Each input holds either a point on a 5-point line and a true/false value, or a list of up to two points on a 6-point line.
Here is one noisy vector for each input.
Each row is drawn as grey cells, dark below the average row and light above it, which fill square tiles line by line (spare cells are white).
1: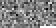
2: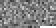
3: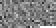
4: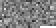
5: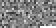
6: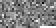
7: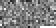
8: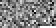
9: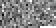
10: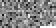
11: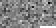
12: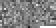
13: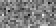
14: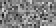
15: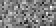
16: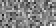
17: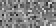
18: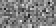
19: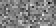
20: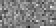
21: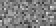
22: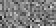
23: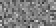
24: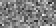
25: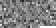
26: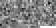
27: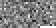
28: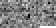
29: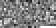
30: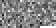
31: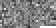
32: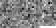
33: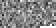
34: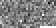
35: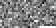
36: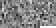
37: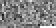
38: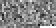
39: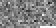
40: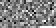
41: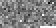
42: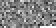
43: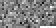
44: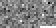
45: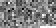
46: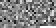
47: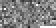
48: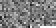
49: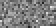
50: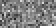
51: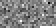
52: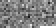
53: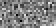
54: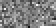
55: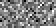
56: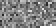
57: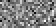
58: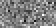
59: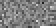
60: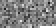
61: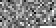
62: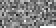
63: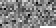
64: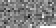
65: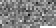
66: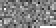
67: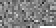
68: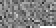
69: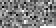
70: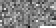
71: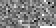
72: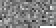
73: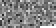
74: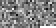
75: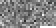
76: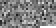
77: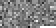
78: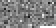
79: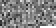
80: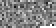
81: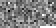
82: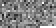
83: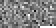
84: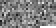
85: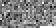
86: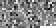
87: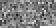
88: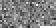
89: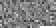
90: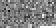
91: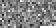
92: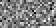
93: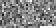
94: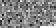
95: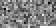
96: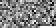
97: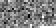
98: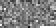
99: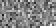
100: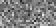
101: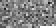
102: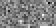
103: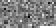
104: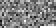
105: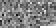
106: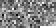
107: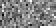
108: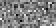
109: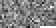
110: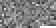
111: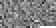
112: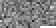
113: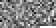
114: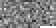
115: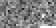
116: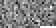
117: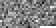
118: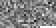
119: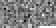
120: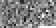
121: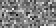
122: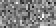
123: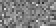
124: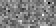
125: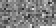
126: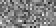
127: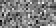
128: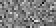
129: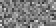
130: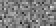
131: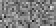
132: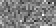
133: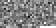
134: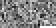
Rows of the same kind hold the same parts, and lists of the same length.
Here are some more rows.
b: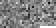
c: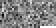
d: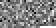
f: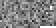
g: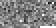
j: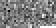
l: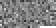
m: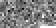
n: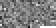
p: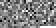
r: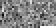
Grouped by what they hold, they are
b, g, j, m
c, r
d, p
f, l, n

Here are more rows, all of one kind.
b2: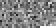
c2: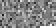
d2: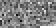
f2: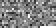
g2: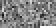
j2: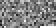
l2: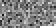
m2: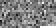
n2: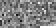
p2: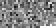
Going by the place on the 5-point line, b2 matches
c2 and p2.
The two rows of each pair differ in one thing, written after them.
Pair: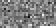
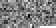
the place on the 6-point line in item 2 of the list
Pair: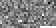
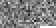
the place on the 6-point line in item 2 of the list
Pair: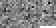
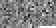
the place on the 6-point line in item 1 of the list
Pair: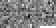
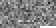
the place on the 6-point line in item 1 of the list
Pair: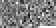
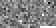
the place on the 6-point line in item 1 of the list
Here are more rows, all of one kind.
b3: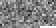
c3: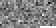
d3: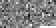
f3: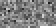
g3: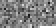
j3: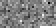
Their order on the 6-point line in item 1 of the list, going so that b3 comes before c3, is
b3, c3, f3, j3, d3, g3.
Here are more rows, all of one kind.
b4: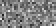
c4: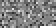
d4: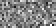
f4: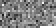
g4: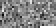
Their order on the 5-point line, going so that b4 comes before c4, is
g4, f4, b4, d4, c4.
